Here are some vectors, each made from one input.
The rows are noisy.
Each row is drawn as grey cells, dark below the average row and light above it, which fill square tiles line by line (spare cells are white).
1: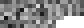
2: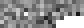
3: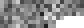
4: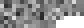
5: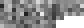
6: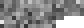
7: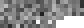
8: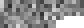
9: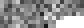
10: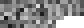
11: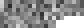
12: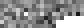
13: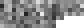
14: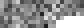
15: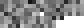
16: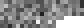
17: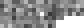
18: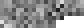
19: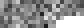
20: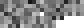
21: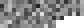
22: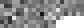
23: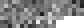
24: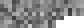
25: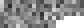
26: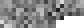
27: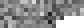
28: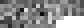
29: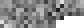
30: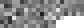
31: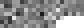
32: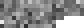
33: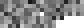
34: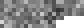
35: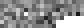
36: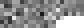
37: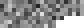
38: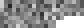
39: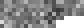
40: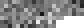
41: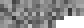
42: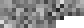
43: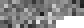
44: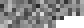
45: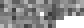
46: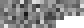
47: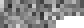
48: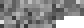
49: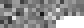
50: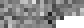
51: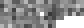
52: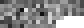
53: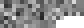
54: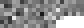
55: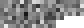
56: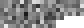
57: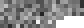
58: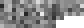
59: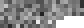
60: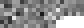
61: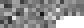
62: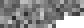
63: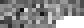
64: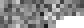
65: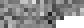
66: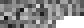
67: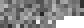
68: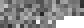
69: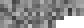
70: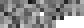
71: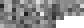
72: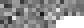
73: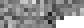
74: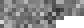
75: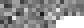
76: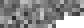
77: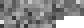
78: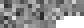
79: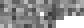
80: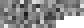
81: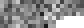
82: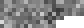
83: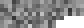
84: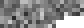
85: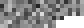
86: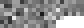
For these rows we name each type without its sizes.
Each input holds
either a node of a tree, or three true/false values.
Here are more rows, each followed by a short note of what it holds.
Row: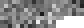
three true/false values
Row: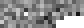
a node of a tree
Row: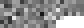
three true/false values
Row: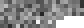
three true/false values
